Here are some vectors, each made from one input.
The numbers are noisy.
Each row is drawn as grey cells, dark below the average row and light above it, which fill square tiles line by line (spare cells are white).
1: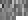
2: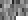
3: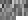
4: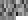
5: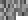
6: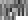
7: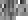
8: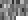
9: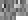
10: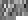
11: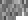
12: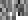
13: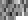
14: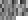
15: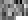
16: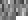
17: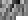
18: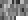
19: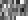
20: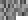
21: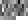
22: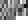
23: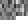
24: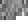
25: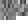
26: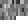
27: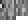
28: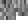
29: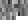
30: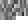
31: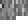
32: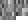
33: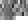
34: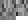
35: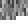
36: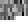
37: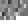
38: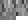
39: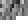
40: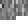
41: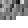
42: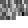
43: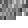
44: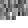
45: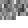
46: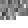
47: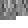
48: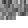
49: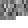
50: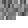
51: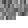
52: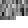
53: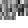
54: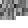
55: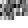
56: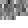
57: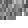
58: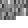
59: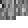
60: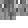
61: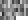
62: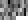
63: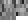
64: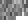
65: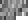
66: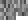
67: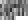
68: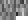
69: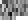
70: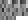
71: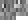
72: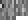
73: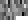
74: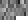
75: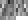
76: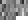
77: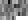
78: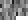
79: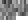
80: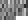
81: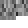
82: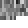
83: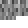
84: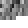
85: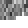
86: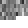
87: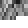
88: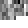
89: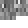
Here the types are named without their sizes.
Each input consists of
two labels.
